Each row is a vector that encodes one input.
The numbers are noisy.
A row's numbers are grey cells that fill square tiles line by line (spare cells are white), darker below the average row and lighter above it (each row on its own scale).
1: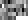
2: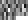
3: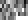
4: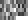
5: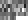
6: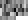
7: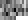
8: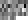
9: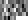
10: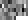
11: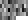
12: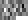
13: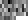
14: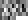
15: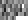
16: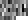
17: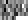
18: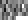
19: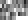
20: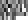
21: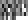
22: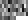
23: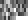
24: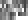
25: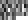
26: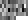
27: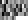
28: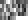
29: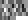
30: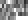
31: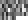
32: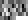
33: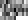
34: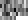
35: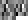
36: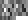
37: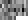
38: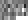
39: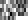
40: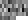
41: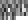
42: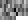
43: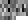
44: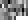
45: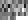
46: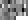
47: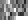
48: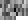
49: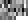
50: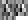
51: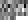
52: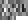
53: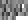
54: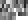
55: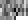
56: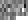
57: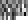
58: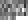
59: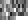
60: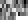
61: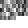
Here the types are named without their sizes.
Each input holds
a point on a circle.
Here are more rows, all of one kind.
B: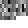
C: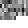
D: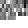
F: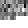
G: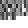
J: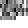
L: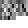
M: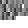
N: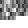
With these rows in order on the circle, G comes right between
F and M.
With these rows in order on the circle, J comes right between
C and M.
